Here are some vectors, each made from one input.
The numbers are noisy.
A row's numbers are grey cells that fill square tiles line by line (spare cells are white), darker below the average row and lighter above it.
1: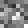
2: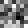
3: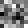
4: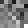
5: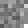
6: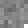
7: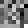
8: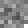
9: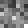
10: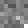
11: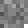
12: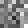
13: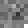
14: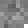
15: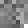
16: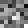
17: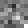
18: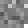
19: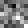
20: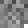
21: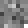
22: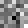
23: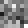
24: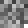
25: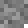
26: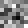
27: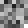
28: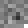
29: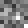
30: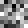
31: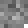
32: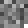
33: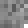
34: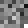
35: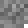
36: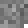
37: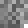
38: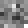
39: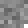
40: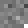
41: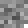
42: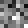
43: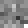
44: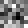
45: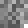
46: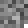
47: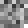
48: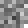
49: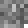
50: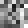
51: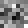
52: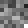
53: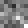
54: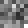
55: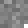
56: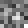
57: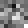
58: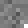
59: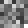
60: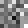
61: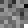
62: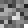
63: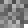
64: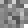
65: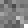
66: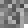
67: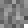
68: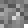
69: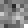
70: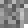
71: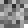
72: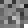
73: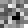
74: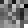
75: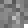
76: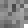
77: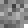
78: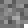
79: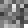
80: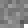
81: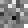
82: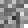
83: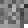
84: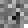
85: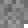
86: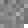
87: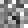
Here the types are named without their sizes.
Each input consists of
a point on a line and a true/false value.
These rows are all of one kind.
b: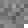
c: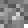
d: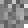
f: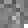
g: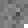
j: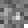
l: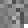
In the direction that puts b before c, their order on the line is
g, b, f, l, c, j, d.
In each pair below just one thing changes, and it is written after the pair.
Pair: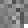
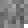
the true/false value
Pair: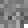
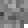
the true/false value
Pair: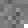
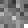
the true/false value
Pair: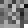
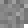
the true/false value
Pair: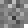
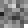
the place on the line
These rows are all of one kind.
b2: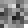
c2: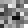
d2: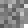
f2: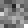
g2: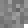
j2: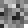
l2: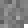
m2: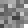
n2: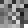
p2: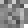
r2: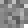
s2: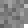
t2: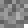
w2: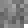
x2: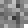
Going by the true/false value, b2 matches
j2, l2, w2 and x2.
